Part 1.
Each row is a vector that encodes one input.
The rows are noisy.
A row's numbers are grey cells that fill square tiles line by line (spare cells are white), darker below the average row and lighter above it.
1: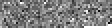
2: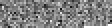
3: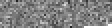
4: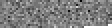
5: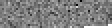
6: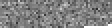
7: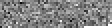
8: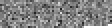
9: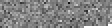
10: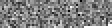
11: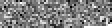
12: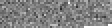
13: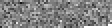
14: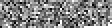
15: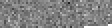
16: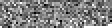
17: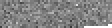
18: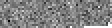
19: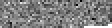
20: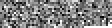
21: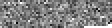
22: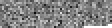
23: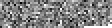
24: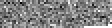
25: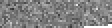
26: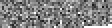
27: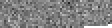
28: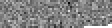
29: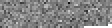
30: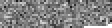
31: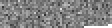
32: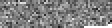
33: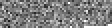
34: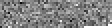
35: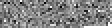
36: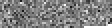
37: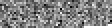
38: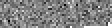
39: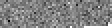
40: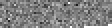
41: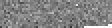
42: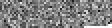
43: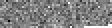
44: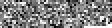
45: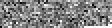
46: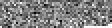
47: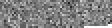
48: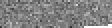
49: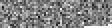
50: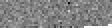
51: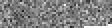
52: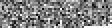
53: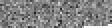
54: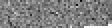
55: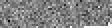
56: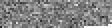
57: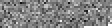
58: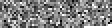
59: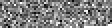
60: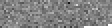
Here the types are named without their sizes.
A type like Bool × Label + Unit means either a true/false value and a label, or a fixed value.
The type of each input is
Circle × Line.
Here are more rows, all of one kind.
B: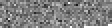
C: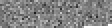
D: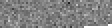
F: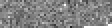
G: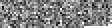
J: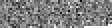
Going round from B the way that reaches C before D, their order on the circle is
B, C, D, F, G, J.
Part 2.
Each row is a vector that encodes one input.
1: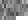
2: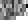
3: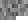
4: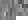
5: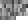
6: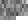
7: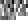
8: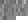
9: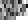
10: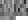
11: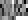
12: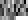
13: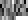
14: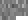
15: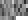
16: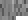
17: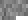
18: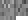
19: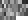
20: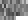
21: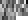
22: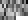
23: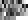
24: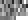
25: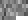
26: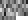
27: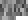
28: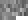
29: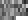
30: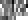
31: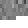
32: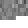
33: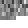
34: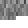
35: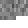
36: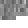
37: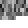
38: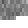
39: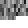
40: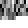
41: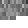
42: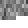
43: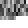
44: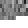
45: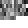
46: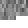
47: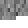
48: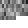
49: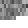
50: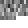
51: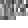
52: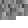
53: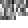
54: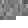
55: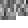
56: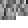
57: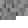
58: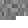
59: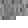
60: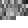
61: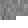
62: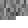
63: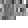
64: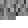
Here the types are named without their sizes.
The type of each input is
(Bool × Bool × Bool × Bool + Unit) × Line.
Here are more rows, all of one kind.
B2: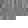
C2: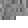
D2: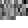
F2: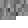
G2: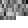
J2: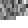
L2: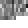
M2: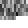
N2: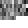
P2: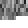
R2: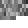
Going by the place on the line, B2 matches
M2, N2 and P2.
